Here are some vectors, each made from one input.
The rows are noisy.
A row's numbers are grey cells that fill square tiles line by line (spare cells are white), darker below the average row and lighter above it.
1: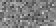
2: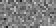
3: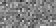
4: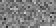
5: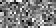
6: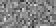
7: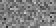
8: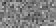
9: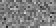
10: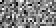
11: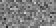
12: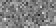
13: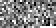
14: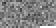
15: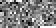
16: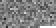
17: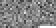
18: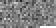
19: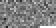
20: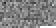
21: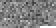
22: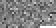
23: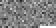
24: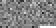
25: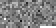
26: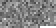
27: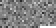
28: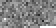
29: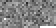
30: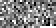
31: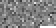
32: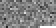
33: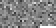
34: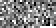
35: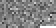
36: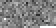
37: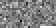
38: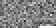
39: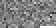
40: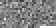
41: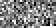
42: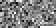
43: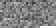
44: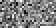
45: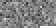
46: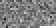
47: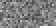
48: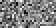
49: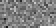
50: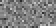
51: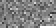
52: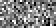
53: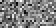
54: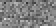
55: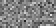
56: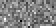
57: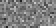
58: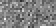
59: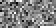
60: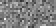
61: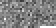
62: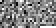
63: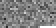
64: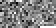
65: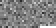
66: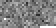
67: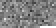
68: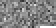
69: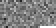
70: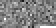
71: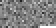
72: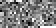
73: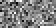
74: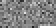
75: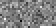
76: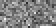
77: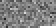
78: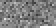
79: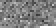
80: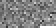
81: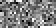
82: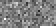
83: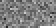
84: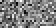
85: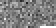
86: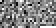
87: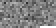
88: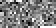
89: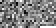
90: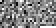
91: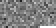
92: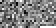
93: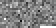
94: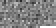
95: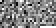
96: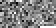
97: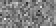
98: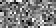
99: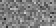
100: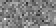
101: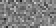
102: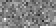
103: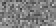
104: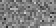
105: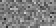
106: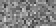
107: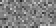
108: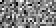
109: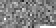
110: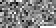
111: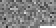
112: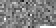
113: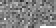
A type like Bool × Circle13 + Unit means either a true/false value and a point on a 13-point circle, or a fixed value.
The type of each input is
Line4 + List2(Bool × Line5).
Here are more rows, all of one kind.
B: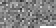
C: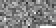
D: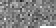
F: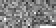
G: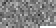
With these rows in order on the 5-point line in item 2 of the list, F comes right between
C and D.
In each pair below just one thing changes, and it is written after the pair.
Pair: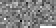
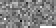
the true/false value in item 2 of the list
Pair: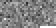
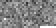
the true/false value in item 2 of the list
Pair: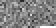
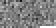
the place on the 5-point line in item 1 of the list
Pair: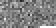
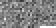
the true/false value in item 2 of the list
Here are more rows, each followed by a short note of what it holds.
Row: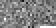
a list of two items
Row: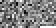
a point on a 4-point line
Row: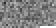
a list of two items
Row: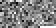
a point on a 4-point line
